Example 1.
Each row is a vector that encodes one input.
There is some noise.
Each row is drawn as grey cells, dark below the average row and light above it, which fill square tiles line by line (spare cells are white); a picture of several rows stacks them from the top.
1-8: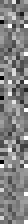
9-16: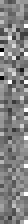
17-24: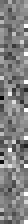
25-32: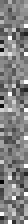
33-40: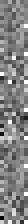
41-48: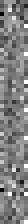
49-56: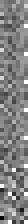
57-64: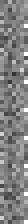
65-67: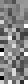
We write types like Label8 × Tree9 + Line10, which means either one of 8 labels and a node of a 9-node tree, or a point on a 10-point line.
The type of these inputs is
Line6 + Tree9.
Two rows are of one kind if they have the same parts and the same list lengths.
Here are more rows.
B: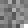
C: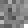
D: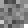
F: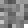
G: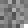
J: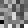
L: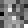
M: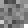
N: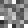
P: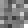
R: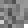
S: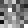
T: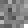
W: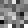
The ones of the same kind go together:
B, C, D, F, G, M, P, R, T
J, L, N, S, W

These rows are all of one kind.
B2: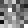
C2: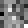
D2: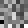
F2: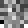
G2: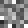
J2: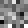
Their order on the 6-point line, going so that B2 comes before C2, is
G2, J2, D2, F2, B2, C2.
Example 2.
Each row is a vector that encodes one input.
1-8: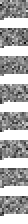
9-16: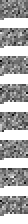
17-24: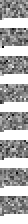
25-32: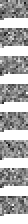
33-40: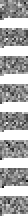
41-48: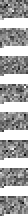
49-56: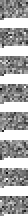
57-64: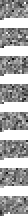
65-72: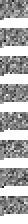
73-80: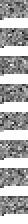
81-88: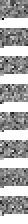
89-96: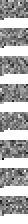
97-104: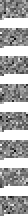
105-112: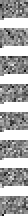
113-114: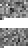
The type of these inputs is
Bool × Line13 × Line13.
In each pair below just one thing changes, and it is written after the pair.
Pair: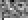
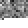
the true/false value
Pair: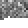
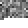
the true/false value
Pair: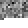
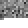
the place on one of the two 13-point lines
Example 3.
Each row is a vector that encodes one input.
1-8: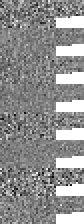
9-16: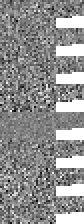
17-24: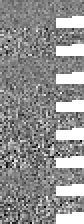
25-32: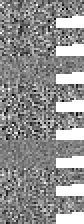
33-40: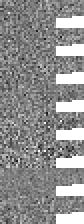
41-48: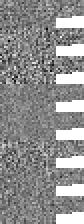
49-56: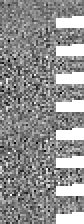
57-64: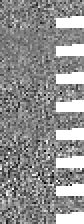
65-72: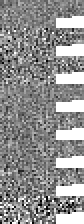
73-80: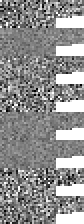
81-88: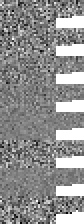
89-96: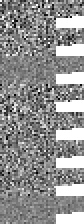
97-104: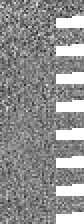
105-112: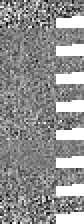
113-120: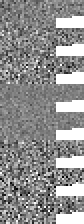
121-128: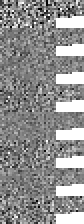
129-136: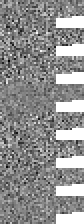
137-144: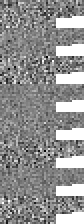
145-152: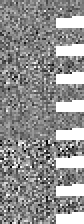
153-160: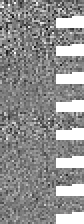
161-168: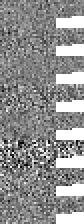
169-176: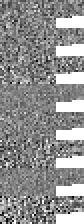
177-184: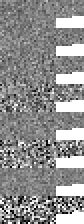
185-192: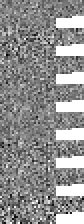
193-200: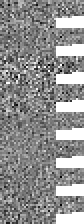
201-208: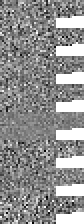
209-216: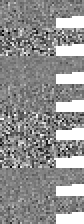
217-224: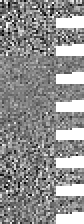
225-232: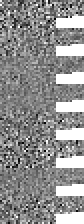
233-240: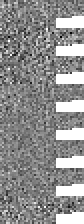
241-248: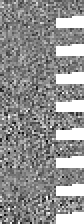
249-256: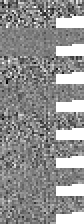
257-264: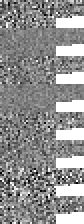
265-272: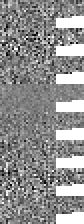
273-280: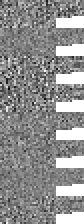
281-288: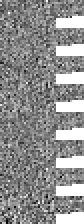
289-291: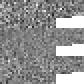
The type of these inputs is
Circle19 × Line17.
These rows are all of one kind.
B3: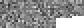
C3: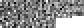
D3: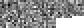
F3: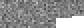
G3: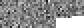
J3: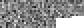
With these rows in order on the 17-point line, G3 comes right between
D3 and J3.
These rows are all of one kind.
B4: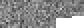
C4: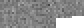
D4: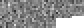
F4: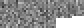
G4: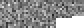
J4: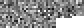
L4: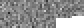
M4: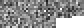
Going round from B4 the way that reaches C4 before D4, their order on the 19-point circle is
B4, J4, L4, C4, F4, D4, G4, M4.
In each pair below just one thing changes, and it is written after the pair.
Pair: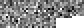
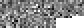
the place on the 17-point line
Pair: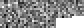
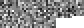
the place on the 19-point circle
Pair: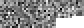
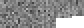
the place on the 17-point line
